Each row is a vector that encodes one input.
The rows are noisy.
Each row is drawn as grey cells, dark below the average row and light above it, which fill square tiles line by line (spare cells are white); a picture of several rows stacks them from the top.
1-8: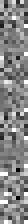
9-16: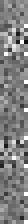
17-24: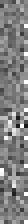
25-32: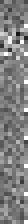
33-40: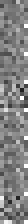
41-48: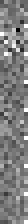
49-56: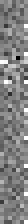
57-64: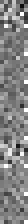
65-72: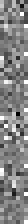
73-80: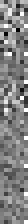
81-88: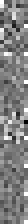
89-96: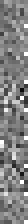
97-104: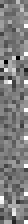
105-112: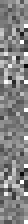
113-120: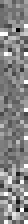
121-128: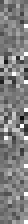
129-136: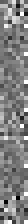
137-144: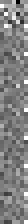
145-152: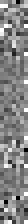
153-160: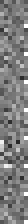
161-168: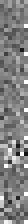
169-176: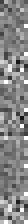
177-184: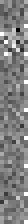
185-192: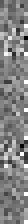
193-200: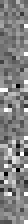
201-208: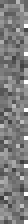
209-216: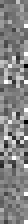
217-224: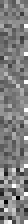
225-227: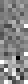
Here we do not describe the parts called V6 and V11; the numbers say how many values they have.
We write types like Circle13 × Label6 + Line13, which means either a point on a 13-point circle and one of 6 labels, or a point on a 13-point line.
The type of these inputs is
(Line8 + V6) × Line9 + V11.
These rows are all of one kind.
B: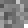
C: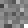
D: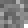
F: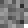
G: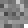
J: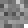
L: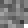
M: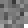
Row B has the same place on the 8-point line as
G and J.
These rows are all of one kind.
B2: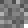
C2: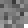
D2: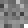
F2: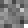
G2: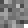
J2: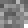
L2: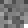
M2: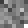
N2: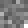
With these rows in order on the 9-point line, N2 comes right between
B2 and L2.
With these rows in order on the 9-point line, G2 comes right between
D2 and F2.
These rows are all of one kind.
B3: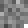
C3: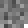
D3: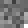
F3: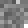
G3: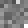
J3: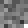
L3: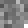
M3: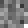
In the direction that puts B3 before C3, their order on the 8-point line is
M3, J3, D3, B3, F3, L3, G3, C3.
